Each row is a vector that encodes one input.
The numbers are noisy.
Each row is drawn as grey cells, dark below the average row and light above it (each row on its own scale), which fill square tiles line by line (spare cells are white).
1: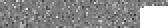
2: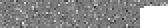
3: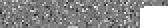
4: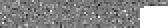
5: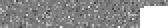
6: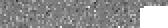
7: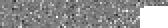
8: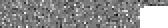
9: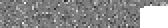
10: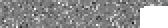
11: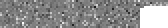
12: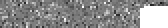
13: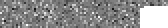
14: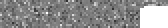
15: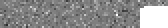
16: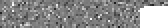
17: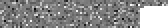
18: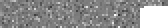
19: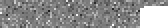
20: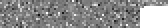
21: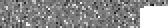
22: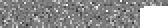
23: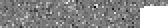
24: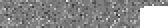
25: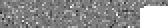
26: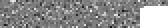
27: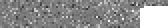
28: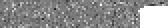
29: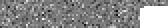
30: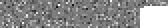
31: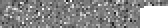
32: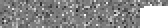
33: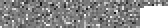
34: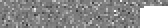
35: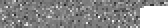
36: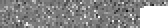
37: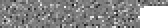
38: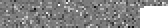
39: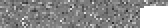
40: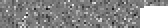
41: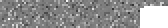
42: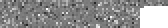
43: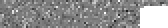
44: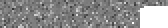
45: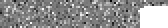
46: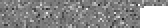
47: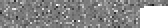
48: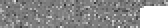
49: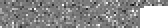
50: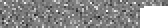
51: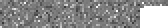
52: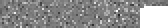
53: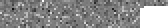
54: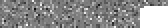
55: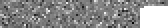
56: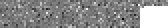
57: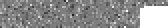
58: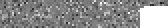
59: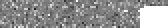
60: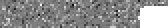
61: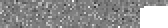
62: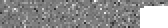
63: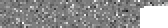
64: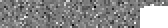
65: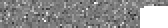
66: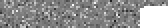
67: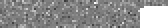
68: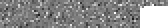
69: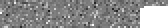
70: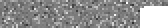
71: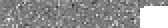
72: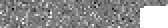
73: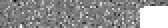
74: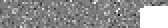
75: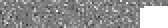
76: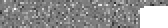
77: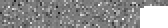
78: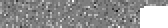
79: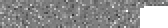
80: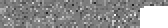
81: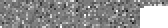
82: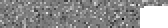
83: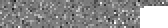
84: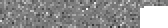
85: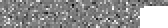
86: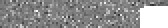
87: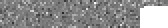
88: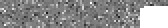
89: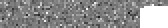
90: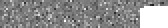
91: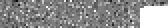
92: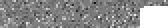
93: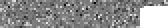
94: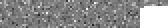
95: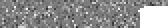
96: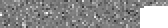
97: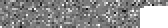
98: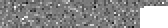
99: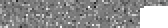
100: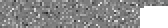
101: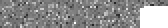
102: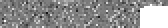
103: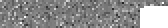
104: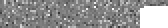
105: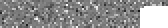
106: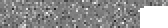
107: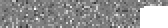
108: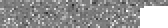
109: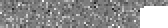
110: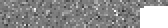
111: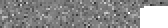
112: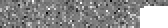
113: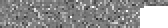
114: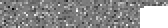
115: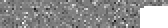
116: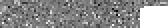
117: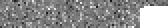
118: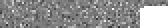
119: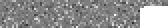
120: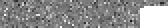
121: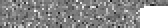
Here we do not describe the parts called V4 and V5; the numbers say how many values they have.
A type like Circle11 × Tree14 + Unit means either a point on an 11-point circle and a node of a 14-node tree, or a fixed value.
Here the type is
Line7 × (Line7 + V4) × V5.
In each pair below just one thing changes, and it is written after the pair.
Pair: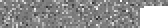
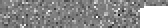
the value of V4
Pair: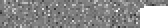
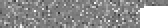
the value of V4
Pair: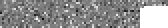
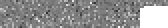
the place on the 7-point line
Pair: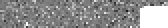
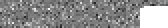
the value of V5
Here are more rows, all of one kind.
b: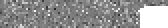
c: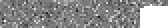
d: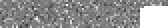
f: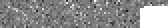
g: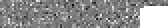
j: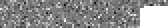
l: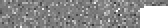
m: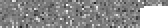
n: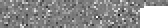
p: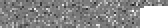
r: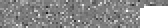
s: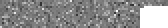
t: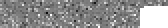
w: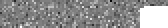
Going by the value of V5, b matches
g, m, n and p.
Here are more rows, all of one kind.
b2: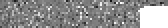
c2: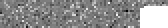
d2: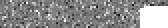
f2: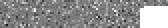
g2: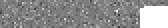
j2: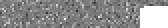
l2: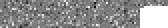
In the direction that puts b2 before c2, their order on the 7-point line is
j2, d2, b2, l2, g2, f2, c2.
